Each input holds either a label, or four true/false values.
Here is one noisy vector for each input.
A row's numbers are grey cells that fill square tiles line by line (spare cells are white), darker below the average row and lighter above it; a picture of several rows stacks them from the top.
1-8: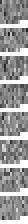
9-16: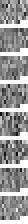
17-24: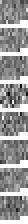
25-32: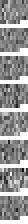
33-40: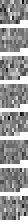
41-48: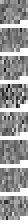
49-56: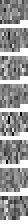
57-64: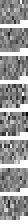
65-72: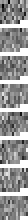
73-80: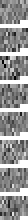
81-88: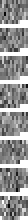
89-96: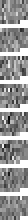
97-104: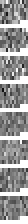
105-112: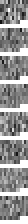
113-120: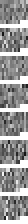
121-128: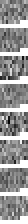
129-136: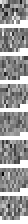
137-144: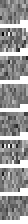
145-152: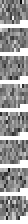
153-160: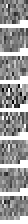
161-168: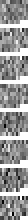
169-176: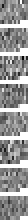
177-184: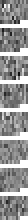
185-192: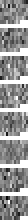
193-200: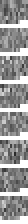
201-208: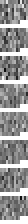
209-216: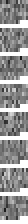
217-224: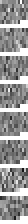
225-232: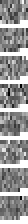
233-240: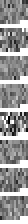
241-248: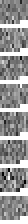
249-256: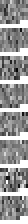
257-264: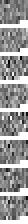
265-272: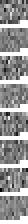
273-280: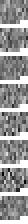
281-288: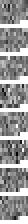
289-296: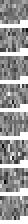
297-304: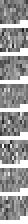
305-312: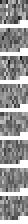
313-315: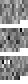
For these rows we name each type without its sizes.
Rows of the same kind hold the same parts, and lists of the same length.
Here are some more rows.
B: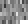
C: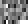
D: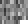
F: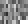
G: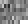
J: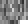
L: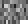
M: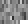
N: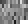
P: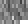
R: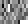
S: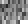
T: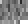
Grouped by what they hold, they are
B, C, F, G, L, M, N, P, R, S, T
D, J

